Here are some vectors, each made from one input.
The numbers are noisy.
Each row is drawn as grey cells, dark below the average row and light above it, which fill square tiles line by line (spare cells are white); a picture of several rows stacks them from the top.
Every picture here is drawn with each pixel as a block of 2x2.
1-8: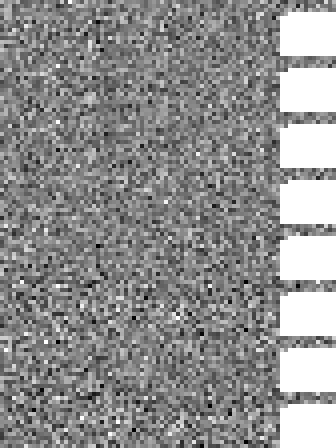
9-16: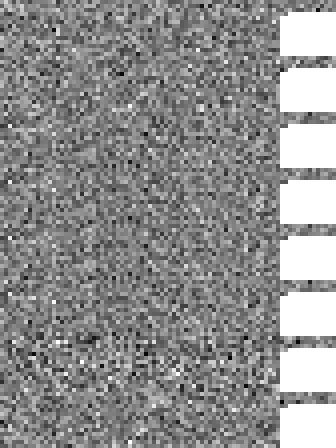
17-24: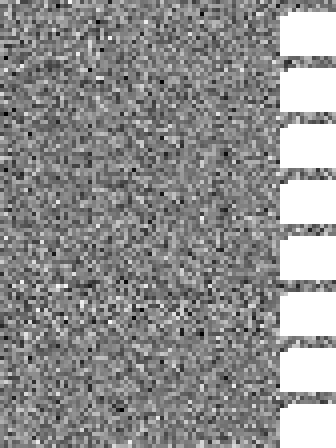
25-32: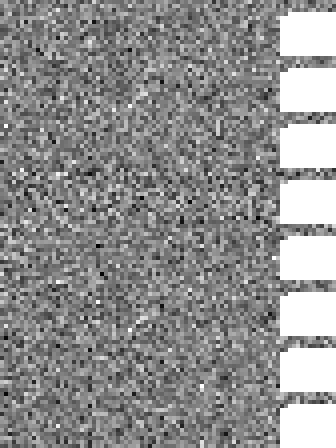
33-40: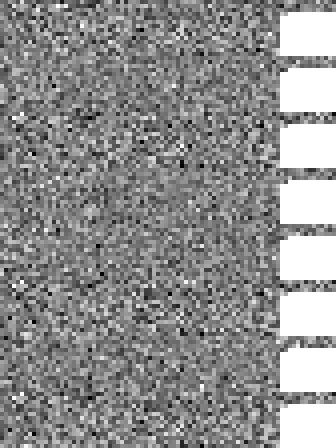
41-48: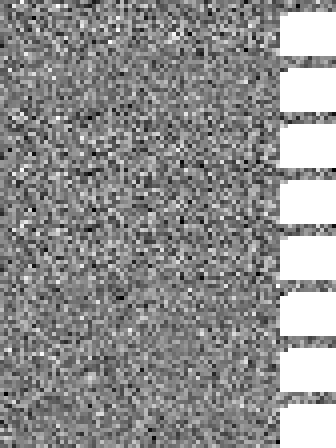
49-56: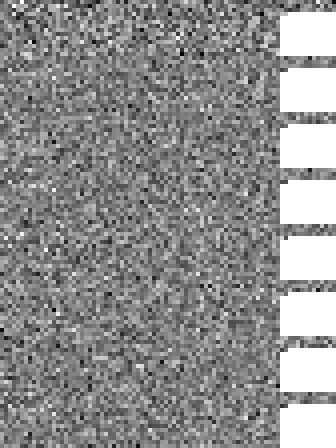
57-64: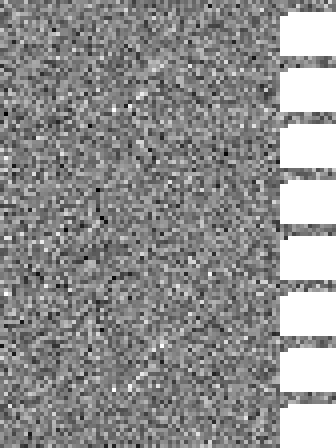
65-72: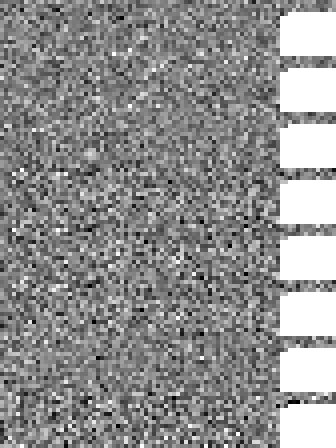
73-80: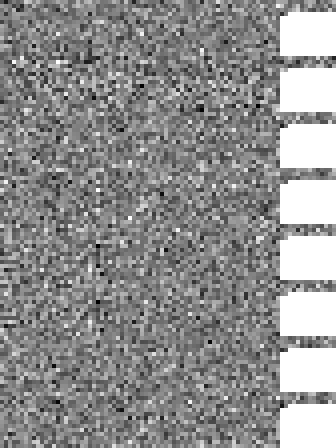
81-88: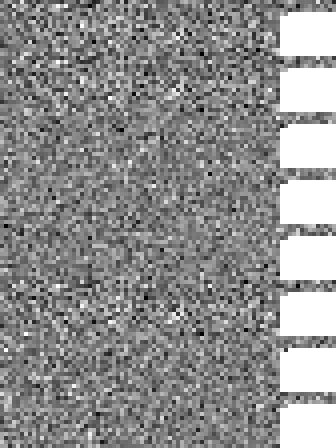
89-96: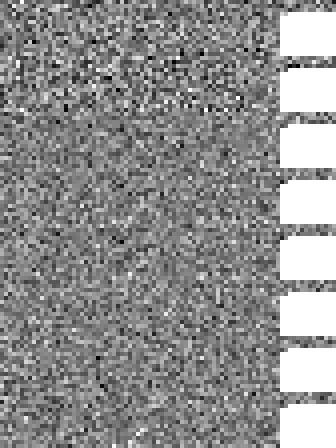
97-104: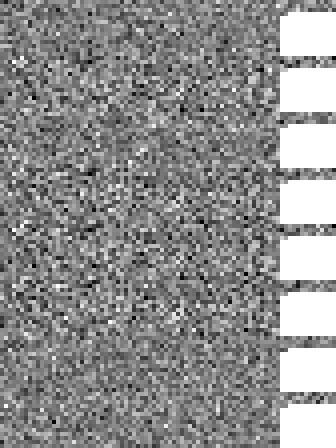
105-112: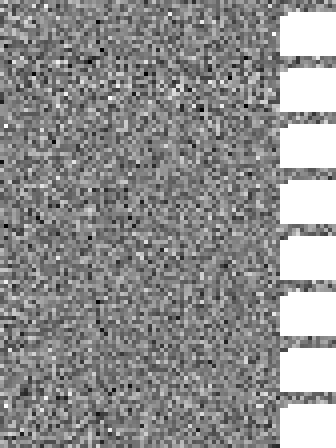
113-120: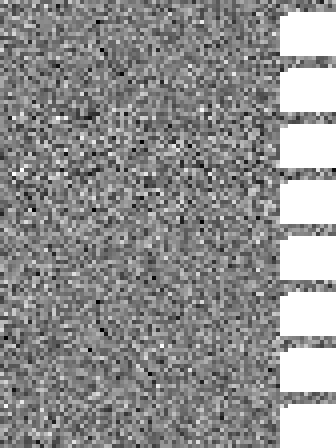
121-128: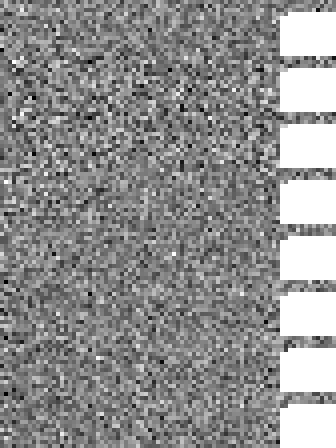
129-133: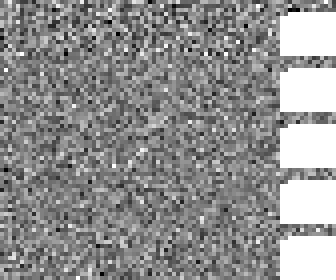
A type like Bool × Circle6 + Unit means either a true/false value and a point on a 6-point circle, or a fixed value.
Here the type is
Line6 + List2(Line5).
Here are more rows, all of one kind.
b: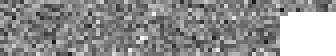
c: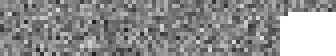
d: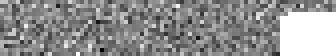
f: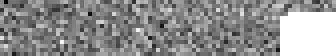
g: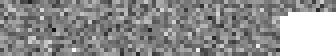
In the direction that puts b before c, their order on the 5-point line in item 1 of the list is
b, f, g, c, d.
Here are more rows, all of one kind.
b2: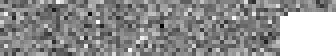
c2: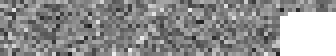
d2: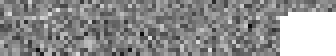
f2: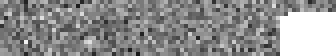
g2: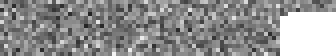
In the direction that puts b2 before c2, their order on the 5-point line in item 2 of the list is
b2, g2, f2, d2, c2.
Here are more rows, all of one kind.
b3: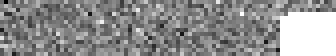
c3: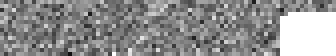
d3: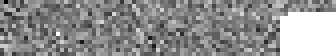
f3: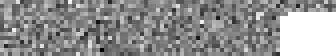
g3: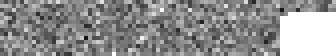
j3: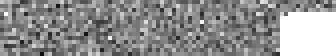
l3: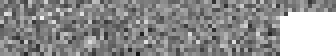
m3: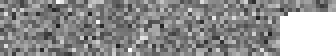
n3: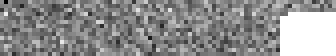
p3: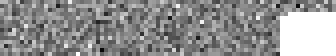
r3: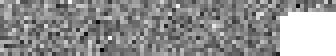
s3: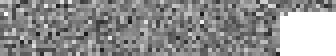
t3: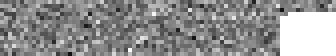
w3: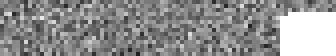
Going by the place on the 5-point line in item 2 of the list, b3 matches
d3, g3, p3 and t3.
